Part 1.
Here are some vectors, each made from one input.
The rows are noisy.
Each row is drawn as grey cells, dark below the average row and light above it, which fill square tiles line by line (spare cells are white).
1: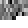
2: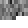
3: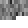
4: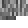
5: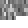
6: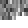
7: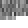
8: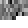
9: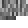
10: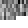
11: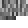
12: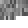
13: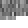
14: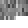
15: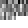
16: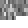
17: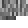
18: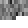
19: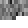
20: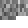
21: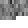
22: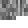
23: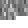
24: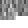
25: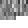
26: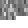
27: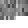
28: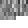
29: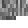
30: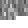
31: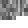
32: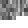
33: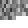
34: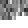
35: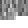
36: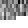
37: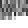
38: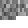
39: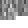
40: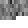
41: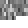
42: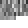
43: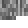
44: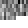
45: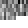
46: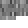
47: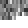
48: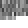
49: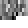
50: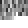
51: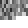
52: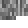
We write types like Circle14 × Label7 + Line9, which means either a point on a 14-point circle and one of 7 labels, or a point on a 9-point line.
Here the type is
Tree7.
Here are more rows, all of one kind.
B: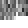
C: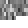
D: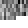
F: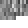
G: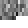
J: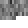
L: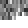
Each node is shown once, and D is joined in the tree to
F.
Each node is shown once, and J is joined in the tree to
B, F and G.
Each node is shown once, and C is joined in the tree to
B.
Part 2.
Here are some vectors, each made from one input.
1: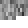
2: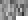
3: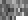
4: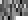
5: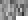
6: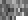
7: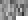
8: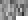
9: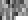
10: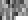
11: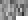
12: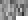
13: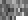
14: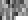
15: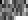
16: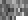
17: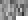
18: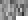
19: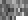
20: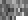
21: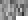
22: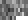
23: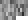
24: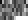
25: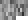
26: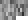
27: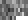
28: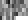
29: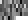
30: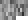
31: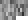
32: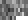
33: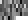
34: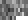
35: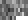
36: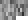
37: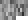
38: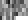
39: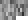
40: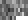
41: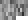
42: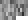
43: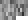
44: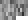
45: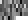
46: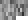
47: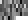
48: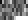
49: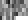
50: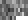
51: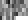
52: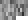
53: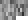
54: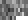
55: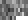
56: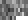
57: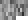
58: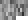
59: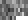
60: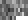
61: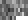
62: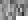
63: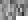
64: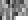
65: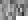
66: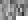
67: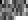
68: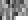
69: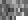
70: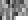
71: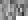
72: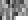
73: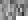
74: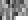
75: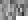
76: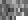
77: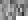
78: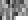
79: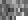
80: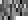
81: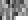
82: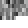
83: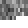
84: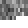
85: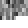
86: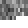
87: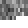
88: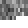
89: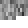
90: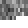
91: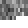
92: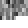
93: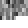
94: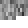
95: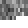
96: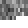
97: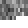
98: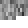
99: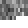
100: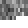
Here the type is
Label5.
